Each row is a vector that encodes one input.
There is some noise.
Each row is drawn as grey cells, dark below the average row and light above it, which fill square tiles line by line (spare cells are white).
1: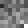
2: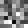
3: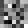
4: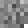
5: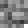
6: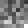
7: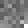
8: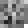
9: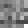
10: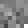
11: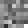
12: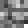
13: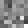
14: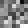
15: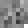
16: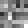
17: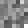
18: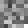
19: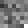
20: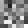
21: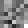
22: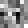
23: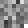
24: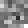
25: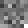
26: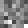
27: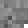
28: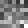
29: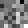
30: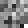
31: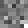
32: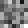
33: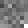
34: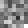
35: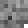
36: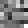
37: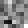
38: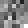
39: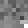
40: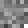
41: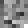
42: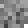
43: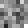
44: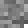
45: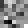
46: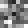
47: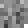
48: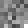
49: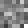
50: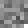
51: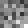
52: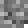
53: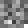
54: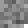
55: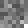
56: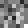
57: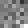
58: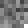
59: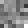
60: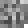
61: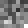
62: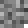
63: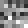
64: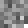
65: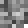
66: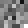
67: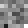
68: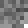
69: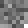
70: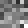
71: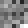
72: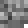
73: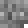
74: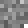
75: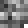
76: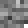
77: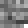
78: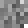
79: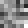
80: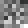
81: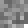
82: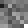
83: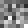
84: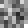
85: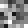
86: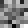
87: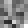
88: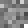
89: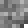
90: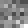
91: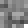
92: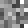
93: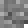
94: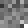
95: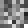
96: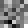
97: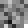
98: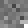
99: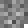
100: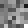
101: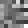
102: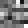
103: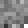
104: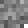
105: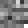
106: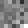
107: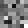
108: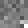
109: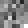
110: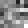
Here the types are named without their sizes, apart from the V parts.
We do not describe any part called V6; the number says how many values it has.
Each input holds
either a label, or a point on a line, or three true/false values and a value of V6.
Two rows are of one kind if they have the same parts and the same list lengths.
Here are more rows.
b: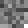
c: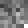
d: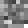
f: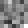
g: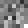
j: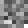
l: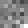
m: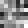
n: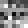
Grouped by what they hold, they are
b, c
d, j
f, g, l, m, n

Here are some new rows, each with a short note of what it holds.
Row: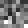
a point on a line
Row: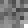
a point on a line
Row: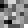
a label
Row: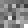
a label
